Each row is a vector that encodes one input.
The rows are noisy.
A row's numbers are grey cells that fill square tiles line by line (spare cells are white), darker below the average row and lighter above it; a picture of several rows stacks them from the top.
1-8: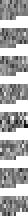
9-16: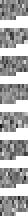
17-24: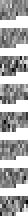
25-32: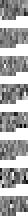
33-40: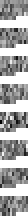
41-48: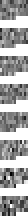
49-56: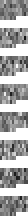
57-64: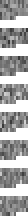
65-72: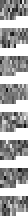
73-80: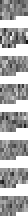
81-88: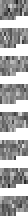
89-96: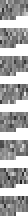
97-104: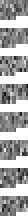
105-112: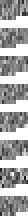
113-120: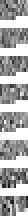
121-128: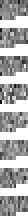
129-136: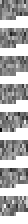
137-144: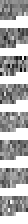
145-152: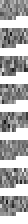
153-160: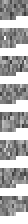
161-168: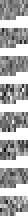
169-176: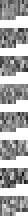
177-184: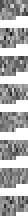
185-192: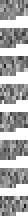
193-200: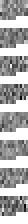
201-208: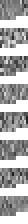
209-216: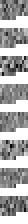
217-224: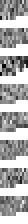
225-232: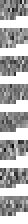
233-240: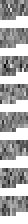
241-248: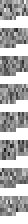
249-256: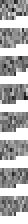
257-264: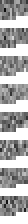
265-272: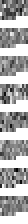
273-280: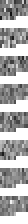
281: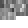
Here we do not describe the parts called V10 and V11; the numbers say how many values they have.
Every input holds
one of 8 labels, together with either a value of V10 and a value of V11, or a list of up to three points on a 7-point line.
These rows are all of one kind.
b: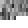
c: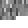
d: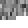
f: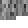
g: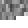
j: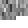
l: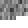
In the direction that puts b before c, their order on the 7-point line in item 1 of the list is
b, c, j, l, d, f, g.
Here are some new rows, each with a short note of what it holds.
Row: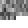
one of 8 labels, together with a list of three items
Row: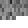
one of 8 labels, together with a list of three items
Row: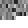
one of 8 labels, a value of V10 and a value of V11
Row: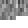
one of 8 labels, together with a list of one item
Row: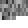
one of 8 labels, together with the empty list
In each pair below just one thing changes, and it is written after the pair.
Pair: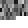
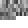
the label
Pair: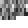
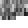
the value of V10
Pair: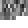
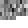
the label
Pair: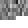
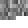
the value of V10
